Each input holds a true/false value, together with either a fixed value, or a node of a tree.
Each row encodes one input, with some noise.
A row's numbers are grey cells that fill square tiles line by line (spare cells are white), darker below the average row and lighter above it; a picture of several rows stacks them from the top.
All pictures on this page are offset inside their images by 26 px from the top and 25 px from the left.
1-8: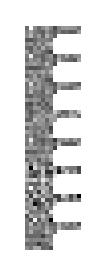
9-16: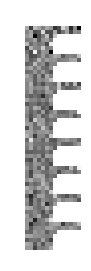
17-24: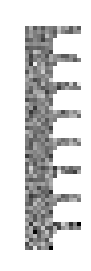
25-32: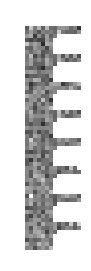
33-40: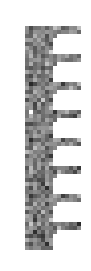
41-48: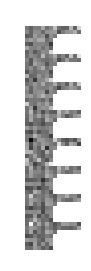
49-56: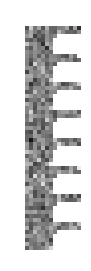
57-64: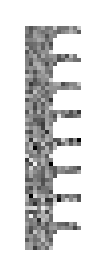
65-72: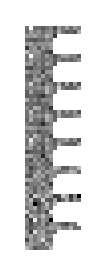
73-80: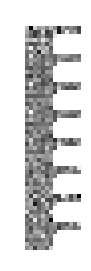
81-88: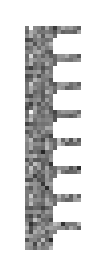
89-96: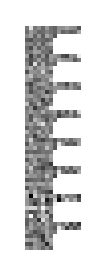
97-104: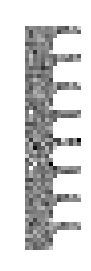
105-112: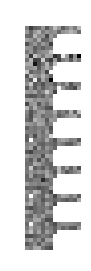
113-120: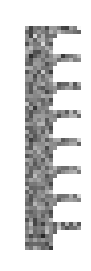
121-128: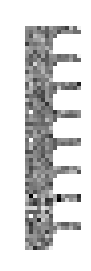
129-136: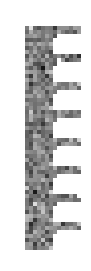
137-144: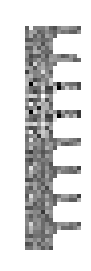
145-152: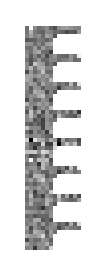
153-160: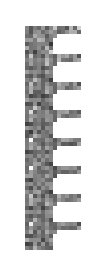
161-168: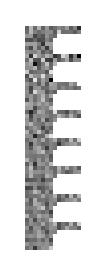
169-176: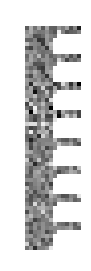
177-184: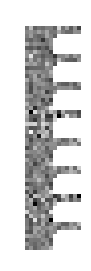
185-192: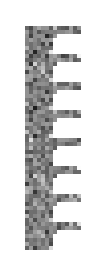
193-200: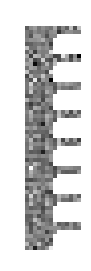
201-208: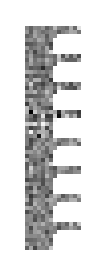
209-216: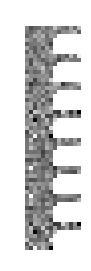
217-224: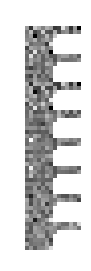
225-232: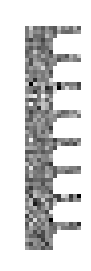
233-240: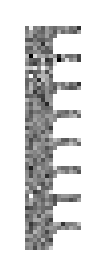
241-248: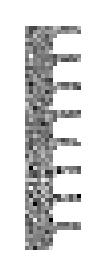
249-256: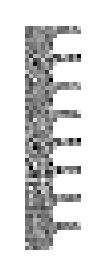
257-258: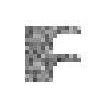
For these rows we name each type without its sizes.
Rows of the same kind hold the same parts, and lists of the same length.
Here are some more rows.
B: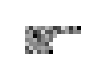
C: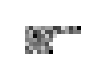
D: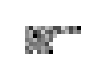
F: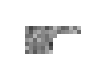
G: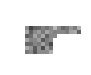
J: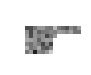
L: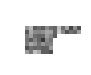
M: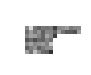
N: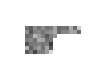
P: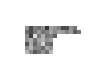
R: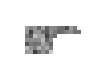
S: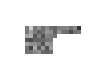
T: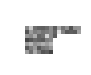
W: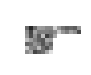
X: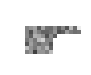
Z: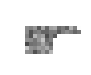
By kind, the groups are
B, C, D
F, G, J, L, M, N, P, R, S, T, W, X, Z

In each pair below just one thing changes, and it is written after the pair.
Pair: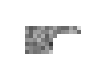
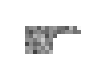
the node of the tree
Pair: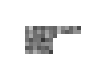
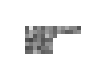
the node of the tree
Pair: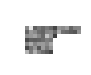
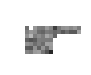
the node of the tree
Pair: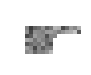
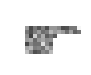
the node of the tree
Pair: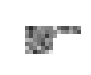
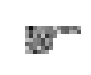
the node of the tree
